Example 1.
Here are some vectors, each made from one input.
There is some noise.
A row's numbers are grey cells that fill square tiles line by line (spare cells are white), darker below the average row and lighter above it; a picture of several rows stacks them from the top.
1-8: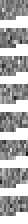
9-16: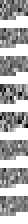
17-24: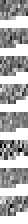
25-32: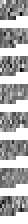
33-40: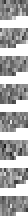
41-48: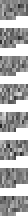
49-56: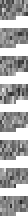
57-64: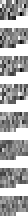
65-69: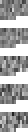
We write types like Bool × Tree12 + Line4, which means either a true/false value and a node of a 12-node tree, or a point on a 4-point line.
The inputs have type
(Bool × Bool × Bool + Unit) × Line7.
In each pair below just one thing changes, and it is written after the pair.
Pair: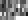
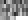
one of the three true/false values
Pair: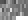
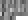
one of the three true/false values
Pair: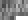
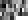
one of the three true/false values
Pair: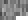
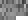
the place on the 7-point line
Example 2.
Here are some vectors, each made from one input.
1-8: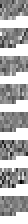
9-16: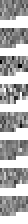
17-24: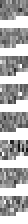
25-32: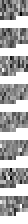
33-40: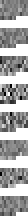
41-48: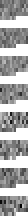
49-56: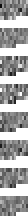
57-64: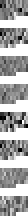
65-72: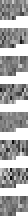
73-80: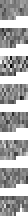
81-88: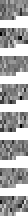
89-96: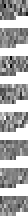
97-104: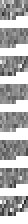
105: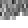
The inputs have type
List2(Line5).
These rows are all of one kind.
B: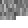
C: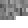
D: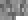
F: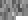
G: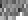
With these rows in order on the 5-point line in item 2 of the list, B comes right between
C and F.
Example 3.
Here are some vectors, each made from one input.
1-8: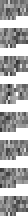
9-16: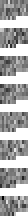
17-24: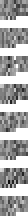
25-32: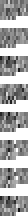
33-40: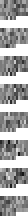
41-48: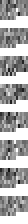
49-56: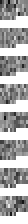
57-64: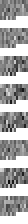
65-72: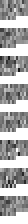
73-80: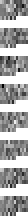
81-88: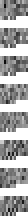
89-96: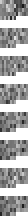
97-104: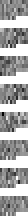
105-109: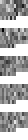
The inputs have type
Line11 + Tree8.
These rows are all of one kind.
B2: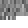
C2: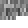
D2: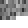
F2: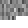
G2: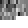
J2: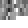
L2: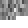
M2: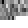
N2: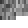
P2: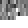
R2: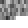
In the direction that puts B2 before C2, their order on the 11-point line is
M2, R2, D2, N2, B2, C2, F2, L2, J2, P2, G2.
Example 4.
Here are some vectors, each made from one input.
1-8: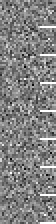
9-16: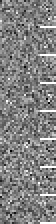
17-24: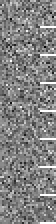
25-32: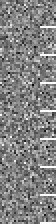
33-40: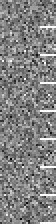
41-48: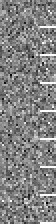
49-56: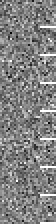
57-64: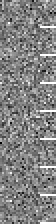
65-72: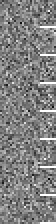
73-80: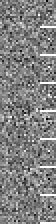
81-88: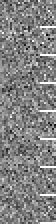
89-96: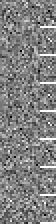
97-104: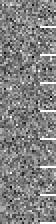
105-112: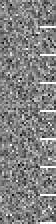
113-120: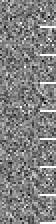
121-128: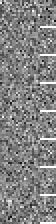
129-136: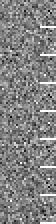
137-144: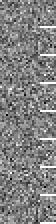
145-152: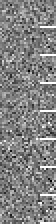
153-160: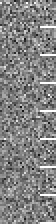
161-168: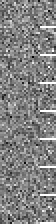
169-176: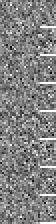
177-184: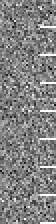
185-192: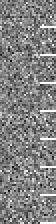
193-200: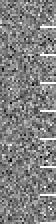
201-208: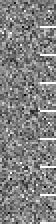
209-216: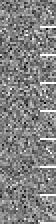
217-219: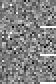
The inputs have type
(Circle6 + Unit) × (Tree9 + Unit).
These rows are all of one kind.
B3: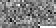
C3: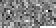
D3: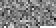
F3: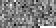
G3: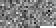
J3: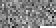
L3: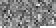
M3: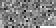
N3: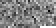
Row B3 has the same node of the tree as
C3, D3 and N3.
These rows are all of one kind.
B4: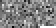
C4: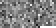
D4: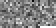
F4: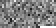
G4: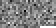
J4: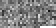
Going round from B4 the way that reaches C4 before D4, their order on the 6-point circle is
B4, G4, J4, C4, D4, F4.
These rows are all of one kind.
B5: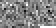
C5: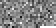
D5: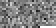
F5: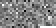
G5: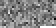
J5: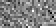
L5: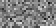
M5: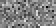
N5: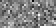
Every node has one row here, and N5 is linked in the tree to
D5.
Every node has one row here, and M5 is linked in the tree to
B5 and G5.
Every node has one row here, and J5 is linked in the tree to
F5 and G5.
